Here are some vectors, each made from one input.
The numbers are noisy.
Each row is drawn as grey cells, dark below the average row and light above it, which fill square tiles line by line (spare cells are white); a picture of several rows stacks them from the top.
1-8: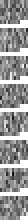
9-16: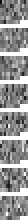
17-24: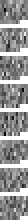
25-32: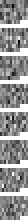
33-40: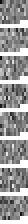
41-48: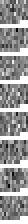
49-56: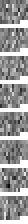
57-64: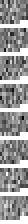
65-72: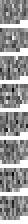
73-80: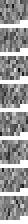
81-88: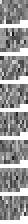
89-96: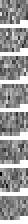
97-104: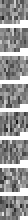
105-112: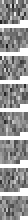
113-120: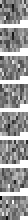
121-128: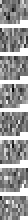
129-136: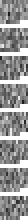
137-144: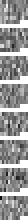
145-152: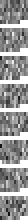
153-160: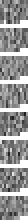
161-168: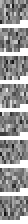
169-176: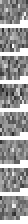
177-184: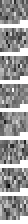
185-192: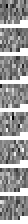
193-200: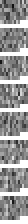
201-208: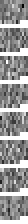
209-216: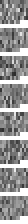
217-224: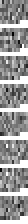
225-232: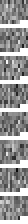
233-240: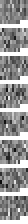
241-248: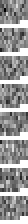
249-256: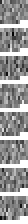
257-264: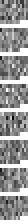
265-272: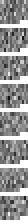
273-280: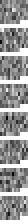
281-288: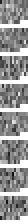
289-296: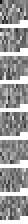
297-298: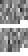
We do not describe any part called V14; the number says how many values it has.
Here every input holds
a node of a 10-node tree, together with either a node of an 11-node tree, or a value of V14.
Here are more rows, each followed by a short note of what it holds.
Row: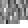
a node of a 10-node tree and a node of an 11-node tree
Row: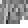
a node of a 10-node tree and a node of an 11-node tree
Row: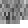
a node of a 10-node tree and a node of an 11-node tree
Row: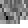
a node of a 10-node tree and a node of an 11-node tree
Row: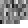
a node of a 10-node tree and a node of an 11-node tree
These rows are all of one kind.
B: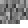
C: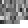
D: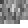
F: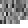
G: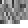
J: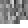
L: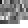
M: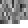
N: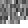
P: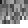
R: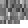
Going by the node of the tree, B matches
C, L and R.
